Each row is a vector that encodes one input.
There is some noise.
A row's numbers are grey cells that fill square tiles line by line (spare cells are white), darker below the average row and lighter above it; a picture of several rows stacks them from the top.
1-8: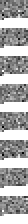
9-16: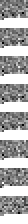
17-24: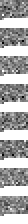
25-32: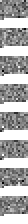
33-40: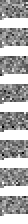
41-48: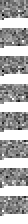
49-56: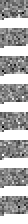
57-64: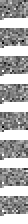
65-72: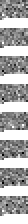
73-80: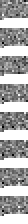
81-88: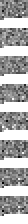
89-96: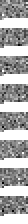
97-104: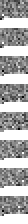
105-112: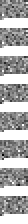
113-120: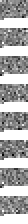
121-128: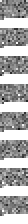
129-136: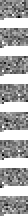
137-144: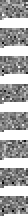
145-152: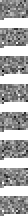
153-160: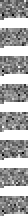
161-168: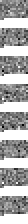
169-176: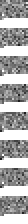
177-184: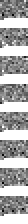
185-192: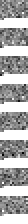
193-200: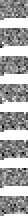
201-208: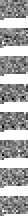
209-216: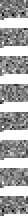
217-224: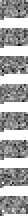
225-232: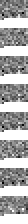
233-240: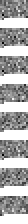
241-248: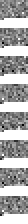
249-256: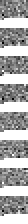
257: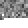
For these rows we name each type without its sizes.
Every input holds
a point on a line, together with either a point on a circle, or a fixed value.
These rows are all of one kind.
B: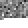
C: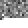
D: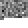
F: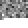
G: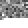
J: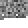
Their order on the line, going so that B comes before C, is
G, F, B, J, C, D.
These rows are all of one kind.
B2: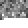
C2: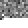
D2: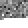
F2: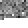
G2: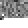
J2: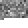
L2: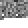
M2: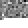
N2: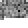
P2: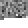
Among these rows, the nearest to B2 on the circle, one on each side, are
C2 and G2.
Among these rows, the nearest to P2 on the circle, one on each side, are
F2 and L2.
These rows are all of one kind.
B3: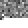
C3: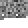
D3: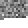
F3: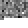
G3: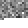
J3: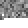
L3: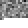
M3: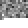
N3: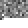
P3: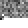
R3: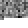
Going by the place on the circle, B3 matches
L3, M3 and N3.
